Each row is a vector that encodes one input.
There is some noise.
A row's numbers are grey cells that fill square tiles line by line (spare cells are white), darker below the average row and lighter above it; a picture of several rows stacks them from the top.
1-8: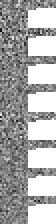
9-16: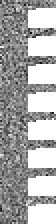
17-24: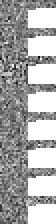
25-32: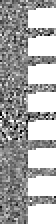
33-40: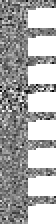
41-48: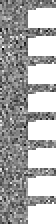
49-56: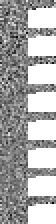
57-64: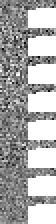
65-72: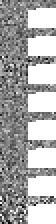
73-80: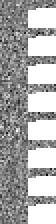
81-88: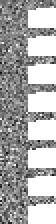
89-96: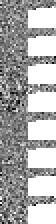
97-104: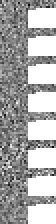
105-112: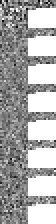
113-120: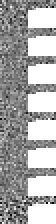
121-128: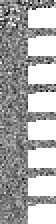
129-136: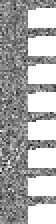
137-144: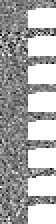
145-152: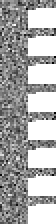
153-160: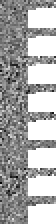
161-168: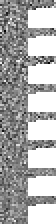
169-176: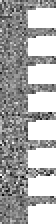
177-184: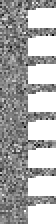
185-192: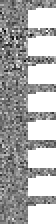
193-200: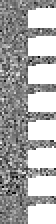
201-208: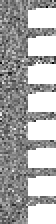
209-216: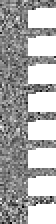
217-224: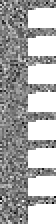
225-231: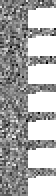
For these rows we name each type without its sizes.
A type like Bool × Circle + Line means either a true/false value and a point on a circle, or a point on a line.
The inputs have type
Circle + List(Line).
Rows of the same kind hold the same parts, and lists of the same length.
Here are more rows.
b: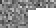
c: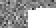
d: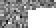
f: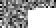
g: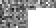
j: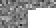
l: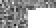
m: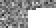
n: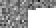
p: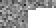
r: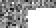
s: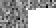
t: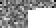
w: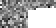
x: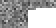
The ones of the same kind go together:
b, f, j, p, s, t, x
c, d, g, l
m, r
n, w

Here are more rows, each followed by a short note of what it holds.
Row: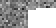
a point on a circle
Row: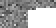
a list of two items
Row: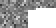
a list of two items
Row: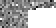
the empty list
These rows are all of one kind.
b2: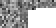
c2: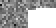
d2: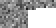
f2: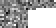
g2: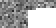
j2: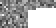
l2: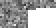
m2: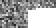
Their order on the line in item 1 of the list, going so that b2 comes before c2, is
f2, l2, g2, d2, b2, c2, j2, m2.
